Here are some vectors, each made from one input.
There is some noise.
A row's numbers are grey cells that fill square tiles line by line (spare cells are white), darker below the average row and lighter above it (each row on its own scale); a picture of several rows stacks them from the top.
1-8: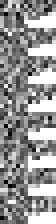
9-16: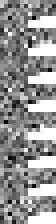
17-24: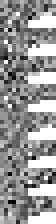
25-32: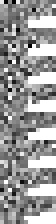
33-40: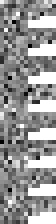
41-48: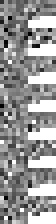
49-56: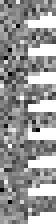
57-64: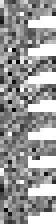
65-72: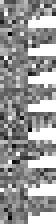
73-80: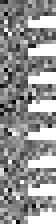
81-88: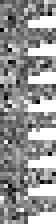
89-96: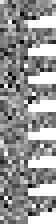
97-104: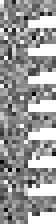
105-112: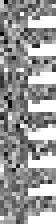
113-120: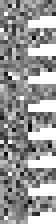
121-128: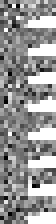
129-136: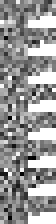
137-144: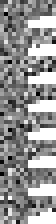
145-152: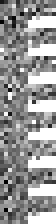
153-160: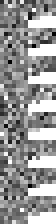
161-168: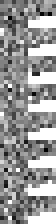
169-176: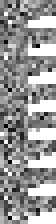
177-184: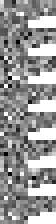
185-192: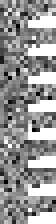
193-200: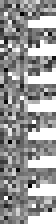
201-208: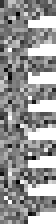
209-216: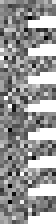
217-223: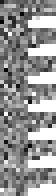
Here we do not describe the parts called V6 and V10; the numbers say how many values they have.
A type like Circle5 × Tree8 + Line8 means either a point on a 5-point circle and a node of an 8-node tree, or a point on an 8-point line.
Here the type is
(Bool × Label11 + V10) × V6.
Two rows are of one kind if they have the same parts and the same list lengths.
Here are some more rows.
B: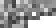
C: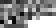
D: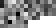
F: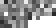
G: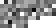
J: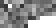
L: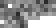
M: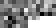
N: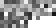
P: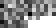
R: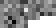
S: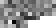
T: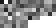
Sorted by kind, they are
B, C, F, J, M, N, P, R, S, T
D, G, L

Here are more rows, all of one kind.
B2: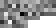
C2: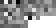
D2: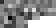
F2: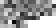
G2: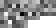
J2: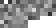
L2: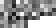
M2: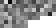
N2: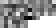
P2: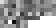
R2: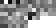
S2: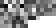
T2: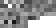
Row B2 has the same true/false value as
C2, D2, G2 and R2.
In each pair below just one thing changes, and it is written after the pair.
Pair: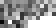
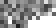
the label
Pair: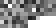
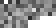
the value of V6
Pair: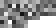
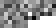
the true/false value
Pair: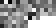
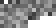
the true/false value
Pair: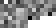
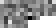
the value of V6
